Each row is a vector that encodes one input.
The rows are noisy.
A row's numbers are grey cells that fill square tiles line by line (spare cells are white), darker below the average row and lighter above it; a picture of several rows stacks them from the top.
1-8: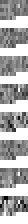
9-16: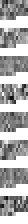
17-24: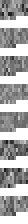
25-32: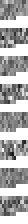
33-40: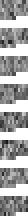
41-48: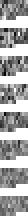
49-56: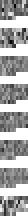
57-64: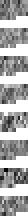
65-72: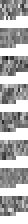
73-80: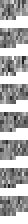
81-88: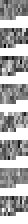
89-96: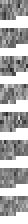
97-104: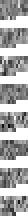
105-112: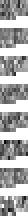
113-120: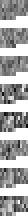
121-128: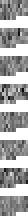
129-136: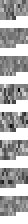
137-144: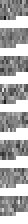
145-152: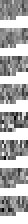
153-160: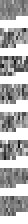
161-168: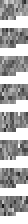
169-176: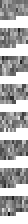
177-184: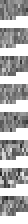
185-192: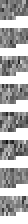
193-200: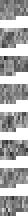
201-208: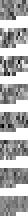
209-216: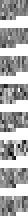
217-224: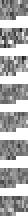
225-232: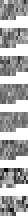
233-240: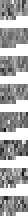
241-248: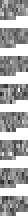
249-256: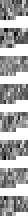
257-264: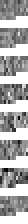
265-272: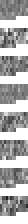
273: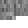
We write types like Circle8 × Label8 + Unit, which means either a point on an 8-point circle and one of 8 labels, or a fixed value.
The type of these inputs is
(Circle6 + Unit) × Label5 + Line5 + Line7.
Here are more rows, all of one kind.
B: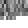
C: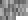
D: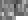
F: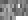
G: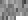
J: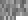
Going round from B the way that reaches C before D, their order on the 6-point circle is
B, G, F, C, D, J.
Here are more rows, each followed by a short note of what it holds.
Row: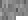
a point on a 6-point circle and one of 5 labels
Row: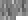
one of 5 labels
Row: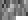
a point on a 7-point line
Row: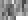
one of 5 labels
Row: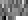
a point on a 7-point line
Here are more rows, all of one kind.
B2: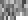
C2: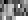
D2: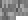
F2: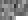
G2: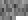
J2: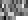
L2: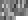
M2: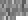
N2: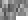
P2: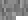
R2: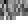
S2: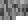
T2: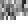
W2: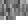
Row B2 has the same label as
R2, S2 and W2.
